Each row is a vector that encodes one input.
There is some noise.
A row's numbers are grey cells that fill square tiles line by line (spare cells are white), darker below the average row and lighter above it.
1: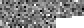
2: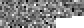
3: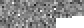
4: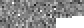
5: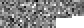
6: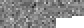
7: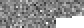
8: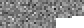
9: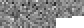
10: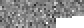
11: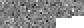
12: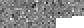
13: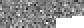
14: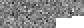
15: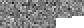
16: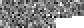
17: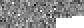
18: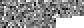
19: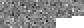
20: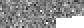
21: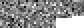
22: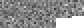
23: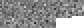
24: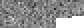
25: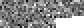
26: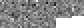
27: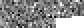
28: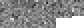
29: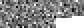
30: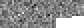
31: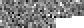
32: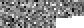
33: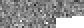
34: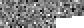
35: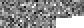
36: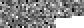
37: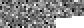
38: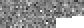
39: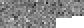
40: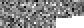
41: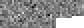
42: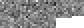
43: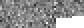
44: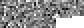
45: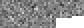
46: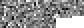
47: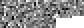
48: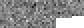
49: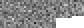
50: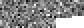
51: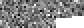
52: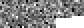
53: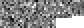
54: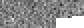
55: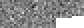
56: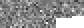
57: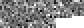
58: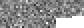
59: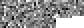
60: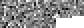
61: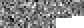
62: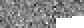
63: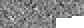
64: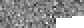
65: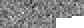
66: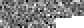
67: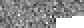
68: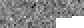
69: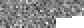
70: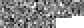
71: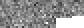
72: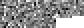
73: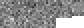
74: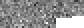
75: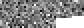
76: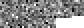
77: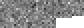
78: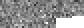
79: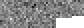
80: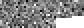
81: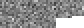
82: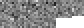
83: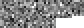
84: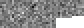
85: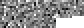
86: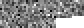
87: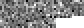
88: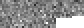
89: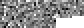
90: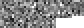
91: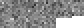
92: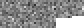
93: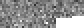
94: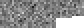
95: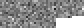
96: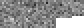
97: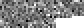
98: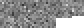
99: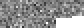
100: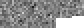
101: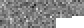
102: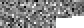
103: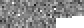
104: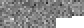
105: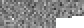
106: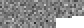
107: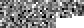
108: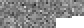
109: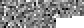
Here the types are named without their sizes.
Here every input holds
a true/false value, together with a list of points on a line.
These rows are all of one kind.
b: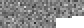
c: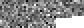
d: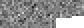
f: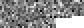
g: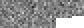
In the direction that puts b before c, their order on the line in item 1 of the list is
f, b, c, g, d.
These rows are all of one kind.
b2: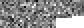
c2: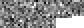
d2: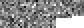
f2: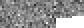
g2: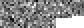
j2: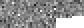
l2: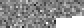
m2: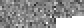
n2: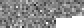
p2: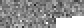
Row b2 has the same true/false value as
c2, d2 and g2.
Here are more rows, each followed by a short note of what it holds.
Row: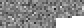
a true/false value, together with a list of two items
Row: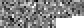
a true/false value, together with a list of one item
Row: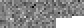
a true/false value, together with a list of three items
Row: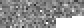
a true/false value, together with a list of one item
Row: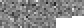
a true/false value, together with a list of three items
